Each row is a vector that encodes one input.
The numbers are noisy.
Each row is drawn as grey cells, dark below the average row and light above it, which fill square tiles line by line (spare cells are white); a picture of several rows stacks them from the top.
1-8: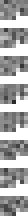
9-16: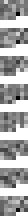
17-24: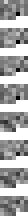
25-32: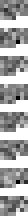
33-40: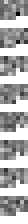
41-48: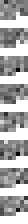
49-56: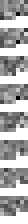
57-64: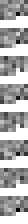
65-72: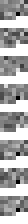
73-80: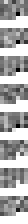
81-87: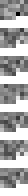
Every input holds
a true/false value, together with either a point on a 5-point line, or a point on a 9-point line.
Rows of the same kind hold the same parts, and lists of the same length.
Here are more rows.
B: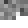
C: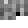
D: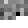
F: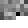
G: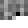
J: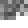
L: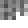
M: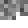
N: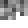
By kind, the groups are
B, J, L, M, N
C, D, F, G

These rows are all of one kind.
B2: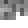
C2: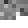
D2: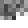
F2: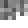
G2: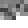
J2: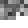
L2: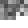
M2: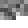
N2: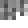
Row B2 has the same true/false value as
C2, F2 and N2.
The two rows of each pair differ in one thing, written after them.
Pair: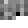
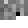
the place on the 5-point line
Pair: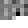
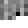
the place on the 5-point line
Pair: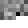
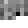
the true/false value
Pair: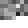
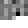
the true/false value
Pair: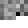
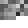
the place on the 5-point line
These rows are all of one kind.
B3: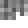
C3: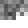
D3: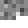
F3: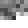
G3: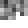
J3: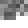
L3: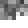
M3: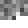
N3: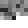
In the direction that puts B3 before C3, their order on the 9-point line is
M3, N3, D3, F3, J3, B3, C3, G3, L3.
